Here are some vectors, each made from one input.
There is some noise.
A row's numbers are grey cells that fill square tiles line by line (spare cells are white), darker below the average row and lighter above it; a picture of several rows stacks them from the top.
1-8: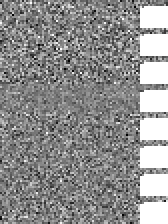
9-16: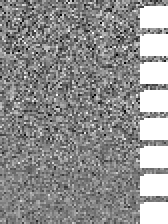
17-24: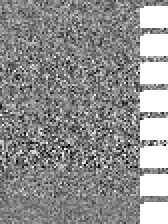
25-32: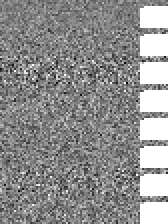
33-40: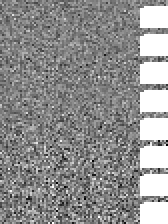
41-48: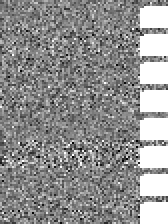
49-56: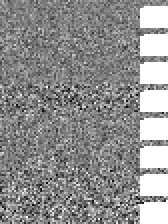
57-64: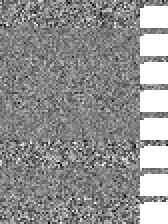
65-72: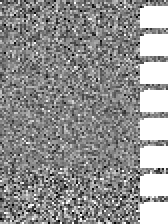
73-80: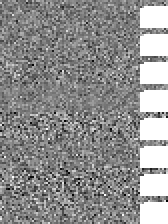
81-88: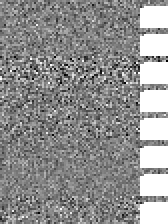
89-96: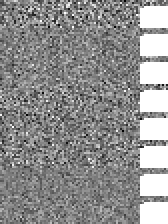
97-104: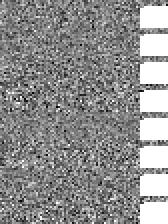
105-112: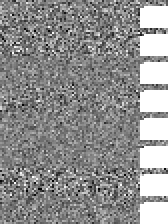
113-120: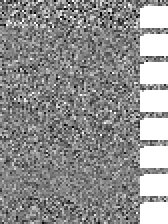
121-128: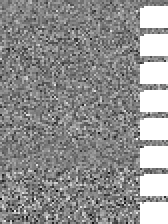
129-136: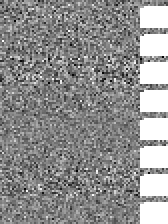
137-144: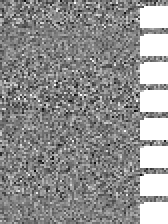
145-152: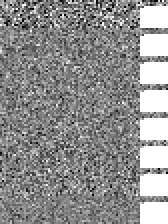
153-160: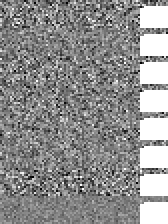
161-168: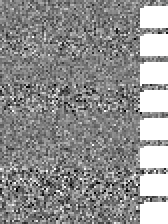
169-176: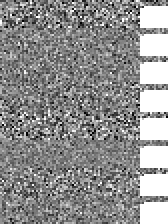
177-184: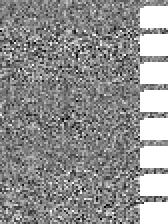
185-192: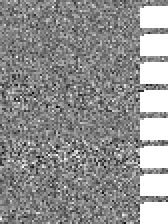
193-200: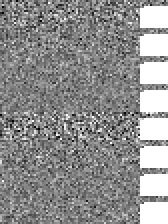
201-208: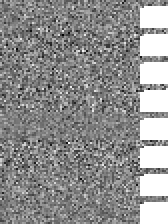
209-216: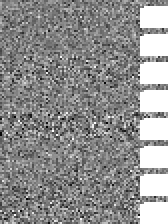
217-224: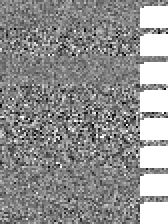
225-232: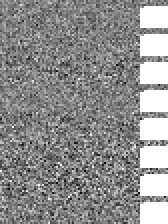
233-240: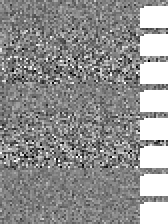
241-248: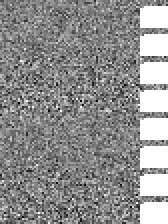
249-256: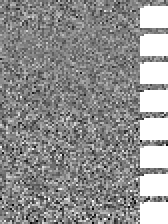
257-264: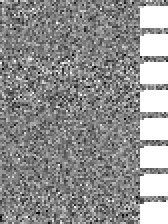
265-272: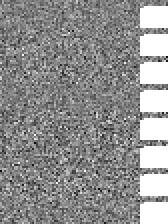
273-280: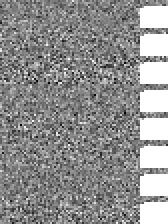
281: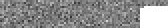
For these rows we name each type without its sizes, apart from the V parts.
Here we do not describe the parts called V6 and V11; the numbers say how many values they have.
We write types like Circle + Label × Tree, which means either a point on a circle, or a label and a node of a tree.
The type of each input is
(Bool × V11 + Unit) × Tree × Tree × V6.
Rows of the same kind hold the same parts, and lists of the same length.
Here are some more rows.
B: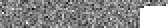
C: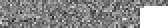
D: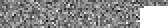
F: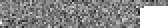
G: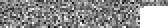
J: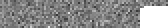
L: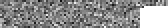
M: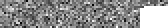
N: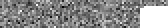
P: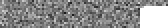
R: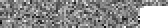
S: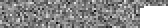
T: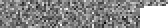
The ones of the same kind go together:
B, C, D, F, M, N, P, T
G, J, L, R, S

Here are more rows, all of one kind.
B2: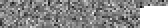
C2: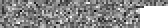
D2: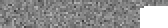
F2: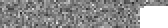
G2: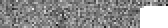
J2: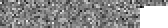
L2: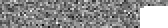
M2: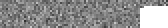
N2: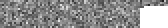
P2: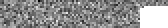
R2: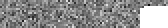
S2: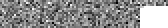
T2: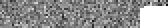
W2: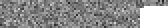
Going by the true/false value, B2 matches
D2, G2, R2 and T2.
